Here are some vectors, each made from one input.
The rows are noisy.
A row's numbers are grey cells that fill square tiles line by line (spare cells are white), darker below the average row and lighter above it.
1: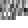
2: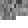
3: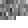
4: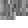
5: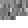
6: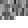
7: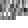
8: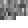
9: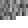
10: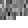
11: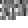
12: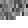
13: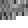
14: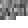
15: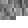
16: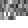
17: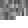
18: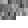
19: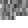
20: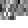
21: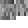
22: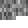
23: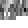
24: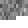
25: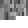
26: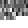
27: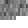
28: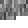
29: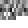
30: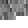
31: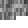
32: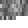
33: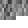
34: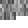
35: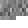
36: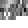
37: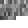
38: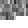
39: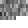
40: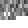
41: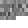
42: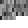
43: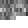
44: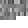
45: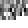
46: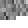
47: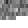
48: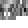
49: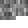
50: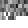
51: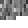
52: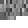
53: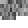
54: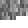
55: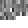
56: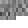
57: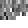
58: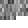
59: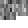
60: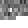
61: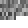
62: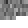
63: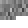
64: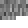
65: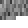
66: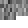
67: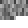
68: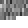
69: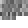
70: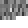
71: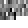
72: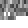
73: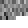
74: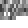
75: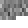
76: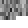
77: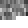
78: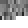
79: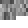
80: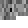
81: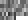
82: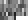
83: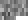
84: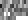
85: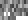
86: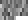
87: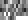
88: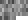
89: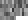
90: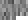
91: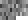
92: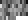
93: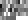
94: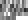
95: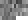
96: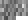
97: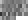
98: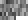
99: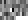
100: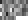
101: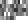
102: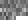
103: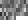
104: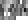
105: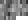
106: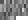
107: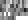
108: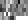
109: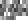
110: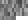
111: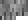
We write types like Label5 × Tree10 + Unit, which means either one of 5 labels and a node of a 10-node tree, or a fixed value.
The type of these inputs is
Label6 × List2(Line5).
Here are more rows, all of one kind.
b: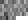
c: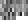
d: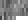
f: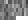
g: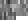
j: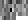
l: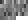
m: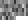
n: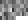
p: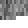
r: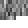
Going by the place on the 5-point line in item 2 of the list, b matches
f, j, p and r.
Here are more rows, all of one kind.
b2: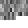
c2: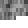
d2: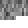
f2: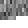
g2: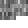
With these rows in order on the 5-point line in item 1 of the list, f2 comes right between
b2 and d2.
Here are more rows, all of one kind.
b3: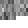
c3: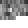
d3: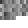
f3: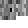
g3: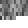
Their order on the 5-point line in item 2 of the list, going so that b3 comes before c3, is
d3, g3, b3, c3, f3.
